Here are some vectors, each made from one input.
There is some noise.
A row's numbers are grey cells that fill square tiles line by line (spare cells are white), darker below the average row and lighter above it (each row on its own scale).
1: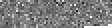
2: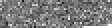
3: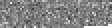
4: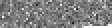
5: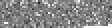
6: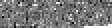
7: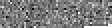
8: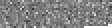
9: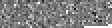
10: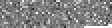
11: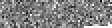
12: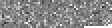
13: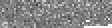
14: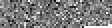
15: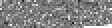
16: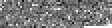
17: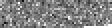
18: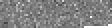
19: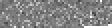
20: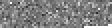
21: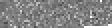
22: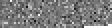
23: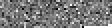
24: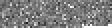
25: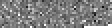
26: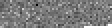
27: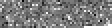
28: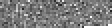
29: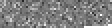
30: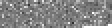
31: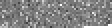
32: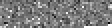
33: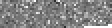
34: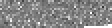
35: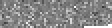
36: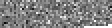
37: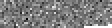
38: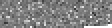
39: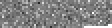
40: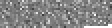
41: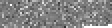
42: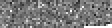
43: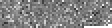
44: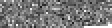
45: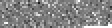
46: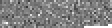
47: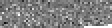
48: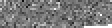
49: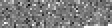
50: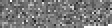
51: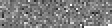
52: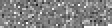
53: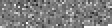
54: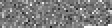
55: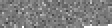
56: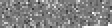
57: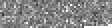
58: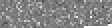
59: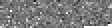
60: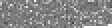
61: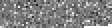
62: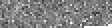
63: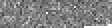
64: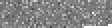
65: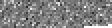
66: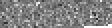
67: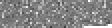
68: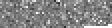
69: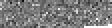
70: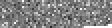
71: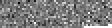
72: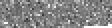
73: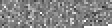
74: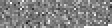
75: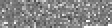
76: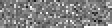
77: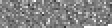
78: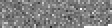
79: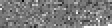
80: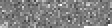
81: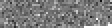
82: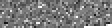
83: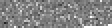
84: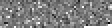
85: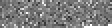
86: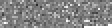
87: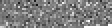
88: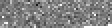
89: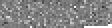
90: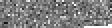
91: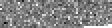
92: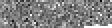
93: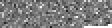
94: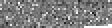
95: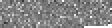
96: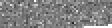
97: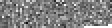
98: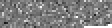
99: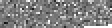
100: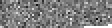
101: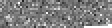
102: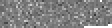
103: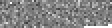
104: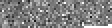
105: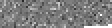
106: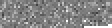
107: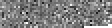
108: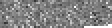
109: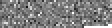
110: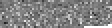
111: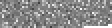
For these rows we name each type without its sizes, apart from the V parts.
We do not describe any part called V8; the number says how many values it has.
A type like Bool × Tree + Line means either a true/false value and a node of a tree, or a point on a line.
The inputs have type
Bool × V8 + Line.
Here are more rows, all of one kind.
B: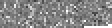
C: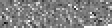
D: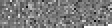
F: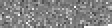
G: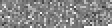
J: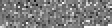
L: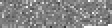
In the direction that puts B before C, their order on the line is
G, L, D, B, C, J, F.
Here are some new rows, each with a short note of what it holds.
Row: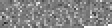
a point on a line
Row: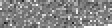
a true/false value and a value of V8
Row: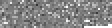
a true/false value and a value of V8
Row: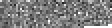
a true/false value and a value of V8
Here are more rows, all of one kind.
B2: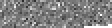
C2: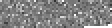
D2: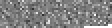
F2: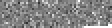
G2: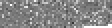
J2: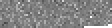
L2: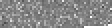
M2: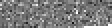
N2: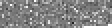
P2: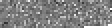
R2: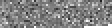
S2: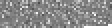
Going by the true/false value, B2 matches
F2, G2, M2 and N2.
